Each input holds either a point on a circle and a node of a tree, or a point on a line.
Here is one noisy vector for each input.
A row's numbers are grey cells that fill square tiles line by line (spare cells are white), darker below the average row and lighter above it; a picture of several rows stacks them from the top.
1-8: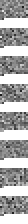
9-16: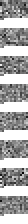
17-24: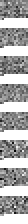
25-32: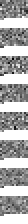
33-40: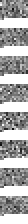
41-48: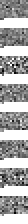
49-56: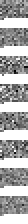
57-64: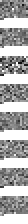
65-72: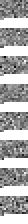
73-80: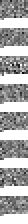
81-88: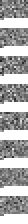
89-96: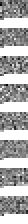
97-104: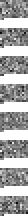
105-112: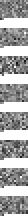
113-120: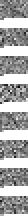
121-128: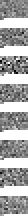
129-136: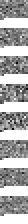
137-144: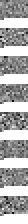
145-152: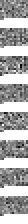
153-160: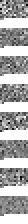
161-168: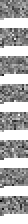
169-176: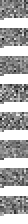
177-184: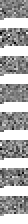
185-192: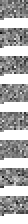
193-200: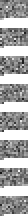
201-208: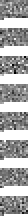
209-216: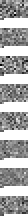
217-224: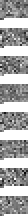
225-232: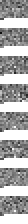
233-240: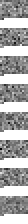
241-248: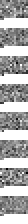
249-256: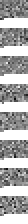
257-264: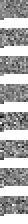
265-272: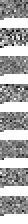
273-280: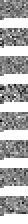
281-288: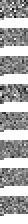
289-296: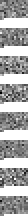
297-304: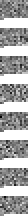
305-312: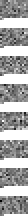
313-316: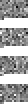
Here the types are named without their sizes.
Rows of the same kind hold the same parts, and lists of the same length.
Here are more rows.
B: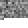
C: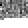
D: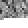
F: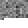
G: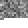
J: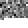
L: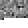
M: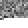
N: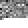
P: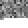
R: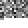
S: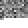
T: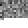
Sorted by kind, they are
B, D, F, G, L, M, N
C, J, P, R, S, T

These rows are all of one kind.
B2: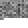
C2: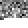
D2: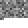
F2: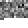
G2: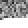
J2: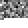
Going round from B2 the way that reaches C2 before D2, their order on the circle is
B2, C2, G2, D2, F2, J2.
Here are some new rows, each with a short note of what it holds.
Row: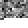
a point on a circle and a node of a tree
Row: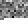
a point on a circle and a node of a tree
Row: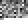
a point on a line
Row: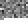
a point on a line
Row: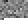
a point on a circle and a node of a tree
